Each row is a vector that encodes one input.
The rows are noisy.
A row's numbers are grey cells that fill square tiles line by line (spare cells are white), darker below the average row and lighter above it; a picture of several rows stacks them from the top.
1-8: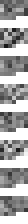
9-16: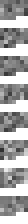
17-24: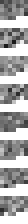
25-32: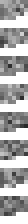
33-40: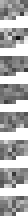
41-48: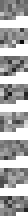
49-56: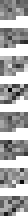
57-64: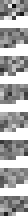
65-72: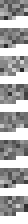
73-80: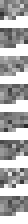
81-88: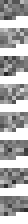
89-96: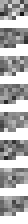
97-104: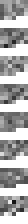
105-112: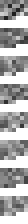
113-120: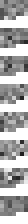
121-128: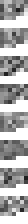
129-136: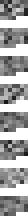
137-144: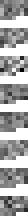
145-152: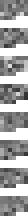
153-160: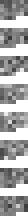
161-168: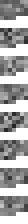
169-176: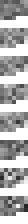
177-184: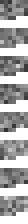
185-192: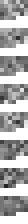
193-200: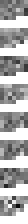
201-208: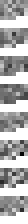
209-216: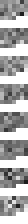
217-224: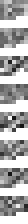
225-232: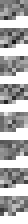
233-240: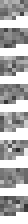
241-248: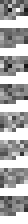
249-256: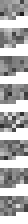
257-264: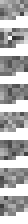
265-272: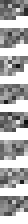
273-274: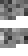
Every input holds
either one of 5 labels and a point on a 4-point line, or a node of a 9-node tree.
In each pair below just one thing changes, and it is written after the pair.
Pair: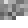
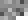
the label
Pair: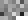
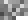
the label
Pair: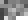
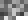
the place on the 4-point line
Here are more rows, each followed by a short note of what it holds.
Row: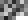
a node of a 9-node tree
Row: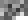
a node of a 9-node tree
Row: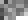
one of 5 labels and a point on a 4-point line
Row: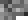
a node of a 9-node tree
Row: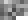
one of 5 labels and a point on a 4-point line
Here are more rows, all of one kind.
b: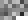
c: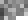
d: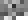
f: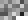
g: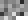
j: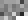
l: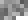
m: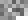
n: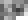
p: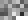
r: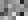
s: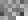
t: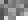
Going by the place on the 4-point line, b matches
d, j and n.
